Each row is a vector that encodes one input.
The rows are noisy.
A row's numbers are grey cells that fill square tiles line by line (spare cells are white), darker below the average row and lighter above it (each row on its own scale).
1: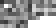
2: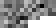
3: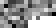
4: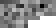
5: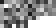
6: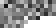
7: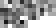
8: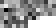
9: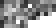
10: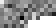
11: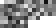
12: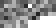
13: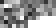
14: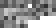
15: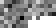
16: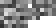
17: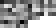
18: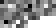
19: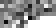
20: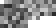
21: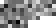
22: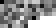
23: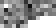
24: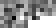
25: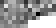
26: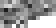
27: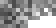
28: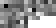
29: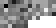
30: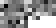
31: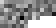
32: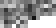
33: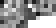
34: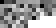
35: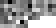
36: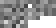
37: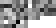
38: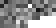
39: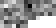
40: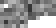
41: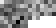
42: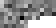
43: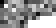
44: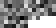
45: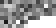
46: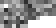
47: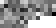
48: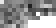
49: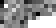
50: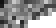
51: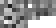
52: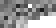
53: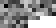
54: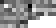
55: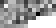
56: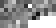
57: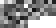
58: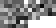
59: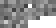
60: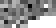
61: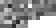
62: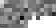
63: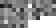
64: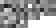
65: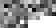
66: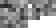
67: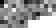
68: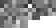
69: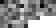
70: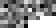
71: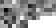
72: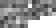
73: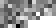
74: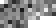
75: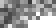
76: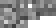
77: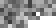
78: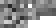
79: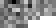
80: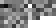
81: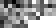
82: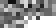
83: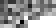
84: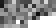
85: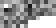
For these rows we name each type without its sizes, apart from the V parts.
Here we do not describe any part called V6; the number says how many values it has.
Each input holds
a point on a line, together with either a point on a line, or a value of V6.
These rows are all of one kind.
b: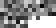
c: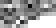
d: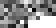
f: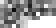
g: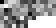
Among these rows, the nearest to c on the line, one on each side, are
f and g.
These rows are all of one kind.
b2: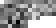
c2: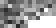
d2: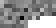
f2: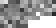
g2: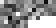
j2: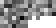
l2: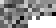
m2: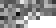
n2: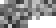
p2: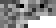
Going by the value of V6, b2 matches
c2, f2 and n2.
